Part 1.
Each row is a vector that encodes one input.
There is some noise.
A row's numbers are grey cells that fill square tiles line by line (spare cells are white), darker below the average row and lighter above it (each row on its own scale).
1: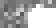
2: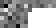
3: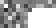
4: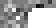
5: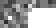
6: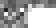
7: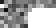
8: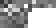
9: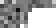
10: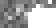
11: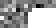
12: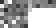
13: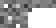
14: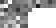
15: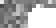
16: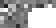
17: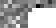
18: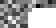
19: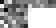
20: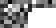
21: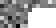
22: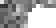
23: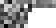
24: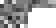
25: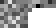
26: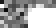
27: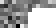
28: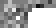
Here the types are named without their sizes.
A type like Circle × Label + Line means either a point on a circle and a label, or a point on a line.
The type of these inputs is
Line.
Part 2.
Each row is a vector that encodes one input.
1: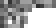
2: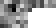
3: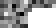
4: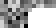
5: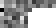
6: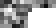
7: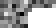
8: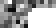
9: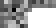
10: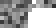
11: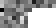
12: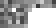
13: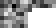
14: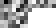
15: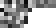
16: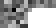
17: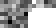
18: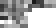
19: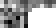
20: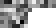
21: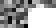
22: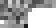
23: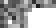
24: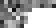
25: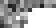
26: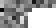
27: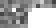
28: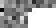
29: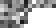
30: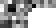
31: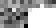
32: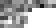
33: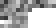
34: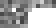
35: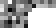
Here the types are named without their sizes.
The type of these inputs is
Label.
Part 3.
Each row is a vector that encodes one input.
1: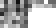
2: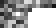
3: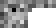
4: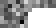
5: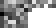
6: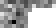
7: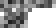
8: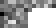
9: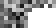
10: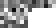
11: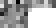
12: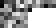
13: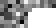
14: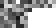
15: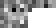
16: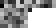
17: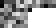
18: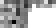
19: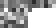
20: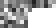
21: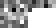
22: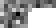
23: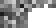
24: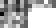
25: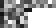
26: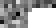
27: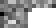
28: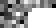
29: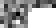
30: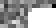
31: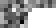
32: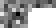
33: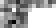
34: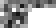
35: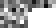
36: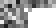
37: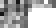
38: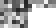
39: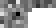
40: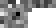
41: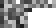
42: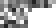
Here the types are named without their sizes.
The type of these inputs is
Label.
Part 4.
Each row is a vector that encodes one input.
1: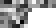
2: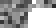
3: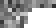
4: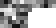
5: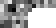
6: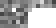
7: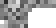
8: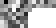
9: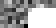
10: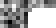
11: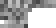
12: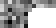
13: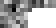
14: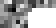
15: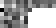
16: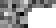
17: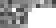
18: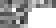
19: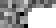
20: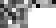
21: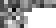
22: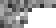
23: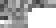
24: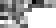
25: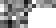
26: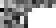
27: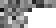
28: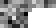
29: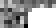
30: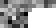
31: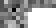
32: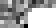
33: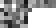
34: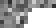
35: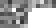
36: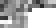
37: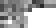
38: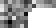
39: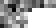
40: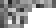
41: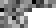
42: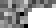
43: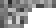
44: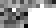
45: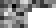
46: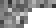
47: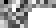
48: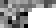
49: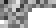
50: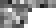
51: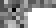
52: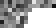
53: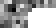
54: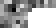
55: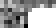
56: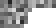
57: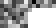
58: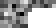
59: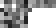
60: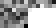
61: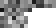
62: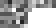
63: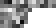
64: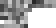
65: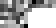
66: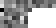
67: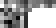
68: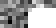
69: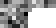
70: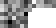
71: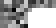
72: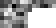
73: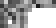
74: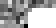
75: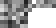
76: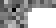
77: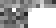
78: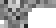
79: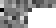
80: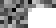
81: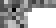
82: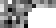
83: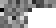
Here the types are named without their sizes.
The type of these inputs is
Label.
